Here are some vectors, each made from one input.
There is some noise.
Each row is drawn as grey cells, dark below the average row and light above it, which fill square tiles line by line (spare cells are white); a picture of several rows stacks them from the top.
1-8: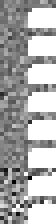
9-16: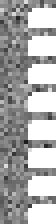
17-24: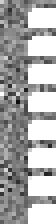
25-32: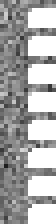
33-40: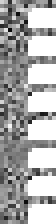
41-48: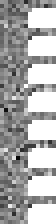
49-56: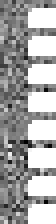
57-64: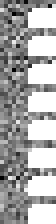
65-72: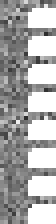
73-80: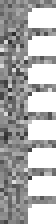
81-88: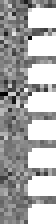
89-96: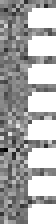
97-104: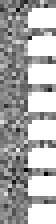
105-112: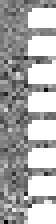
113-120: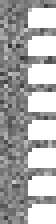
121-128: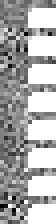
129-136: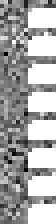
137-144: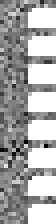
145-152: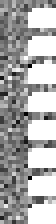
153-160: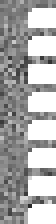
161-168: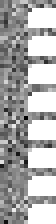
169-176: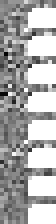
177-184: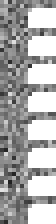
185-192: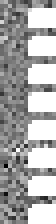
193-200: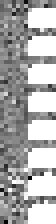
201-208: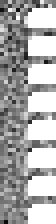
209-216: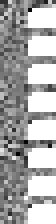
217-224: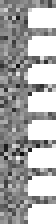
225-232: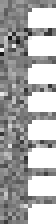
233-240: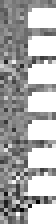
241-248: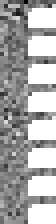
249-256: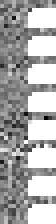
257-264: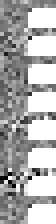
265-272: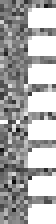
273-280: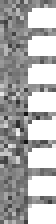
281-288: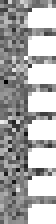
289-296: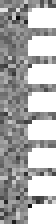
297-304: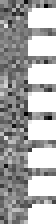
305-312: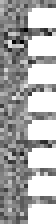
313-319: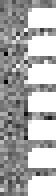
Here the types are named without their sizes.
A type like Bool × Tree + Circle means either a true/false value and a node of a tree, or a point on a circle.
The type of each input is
(Bool × Bool × Bool × Bool × Bool + Line) × Tree + Circle.
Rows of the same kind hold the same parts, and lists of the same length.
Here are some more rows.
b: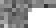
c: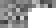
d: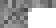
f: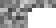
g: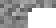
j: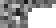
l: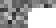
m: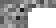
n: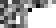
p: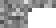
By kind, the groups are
b, c, d, f, g, m, p
j, n
l

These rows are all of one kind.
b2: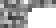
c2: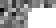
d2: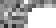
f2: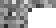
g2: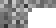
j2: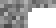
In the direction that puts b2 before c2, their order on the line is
f2, b2, d2, j2, g2, c2.
